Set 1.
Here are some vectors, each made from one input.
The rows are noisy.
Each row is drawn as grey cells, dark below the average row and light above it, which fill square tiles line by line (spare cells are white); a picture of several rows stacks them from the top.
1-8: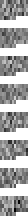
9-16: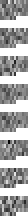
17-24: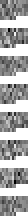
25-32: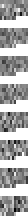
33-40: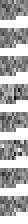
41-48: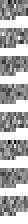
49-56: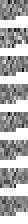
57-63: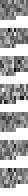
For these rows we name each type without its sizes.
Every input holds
either a point on a circle, or a fixed value, or a node of a tree.
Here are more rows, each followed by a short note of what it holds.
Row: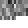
a point on a circle
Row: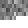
a node of a tree
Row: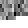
a fixed value
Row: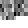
a fixed value
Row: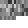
a point on a circle
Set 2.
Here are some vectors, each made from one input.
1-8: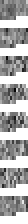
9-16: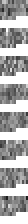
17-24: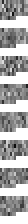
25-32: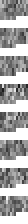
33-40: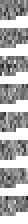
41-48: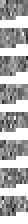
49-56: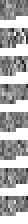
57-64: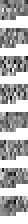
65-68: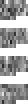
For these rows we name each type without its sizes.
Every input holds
a point on a line and three true/false values.
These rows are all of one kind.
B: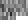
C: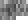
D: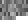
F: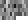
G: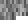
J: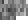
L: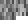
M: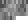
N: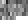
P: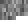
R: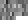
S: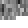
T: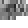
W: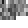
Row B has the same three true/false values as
G, J, L and W.
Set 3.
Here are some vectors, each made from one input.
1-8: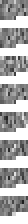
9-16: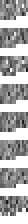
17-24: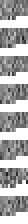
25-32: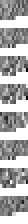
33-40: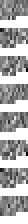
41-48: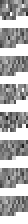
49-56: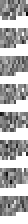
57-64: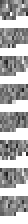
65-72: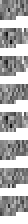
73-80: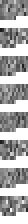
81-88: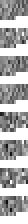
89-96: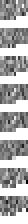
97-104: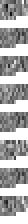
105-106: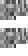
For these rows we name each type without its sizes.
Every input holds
either a point on a line, or three true/false values.
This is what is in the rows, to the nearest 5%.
About 55% of them hold a point on a line. The rest hold three true/false values.
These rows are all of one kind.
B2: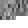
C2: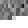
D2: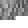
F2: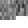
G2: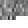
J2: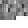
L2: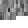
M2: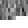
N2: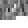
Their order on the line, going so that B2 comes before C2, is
G2, D2, B2, F2, C2, M2, N2, L2, J2.
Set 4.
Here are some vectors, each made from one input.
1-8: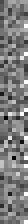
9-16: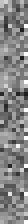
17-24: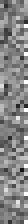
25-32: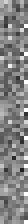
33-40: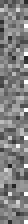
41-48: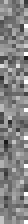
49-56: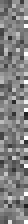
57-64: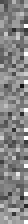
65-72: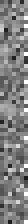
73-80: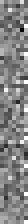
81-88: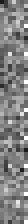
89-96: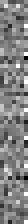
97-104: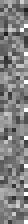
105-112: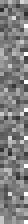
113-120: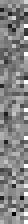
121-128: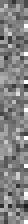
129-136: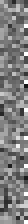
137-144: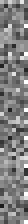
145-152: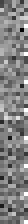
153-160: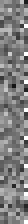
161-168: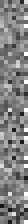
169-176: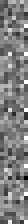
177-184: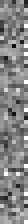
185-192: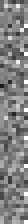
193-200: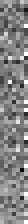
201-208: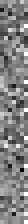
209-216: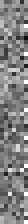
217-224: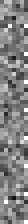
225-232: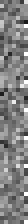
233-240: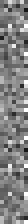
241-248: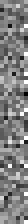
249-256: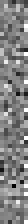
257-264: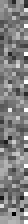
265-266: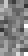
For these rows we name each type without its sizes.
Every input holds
either a point on a circle, or a point on a line.
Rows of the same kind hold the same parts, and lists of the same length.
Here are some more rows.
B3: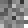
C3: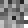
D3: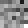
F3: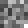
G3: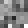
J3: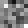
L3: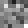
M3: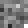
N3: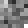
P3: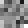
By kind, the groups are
B3, C3, D3, P3
F3, G3, J3, L3, M3, N3

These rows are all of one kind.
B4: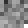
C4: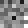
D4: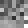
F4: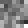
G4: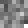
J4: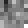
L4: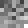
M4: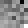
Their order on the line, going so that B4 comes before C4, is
F4, G4, J4, B4, M4, L4, C4, D4.
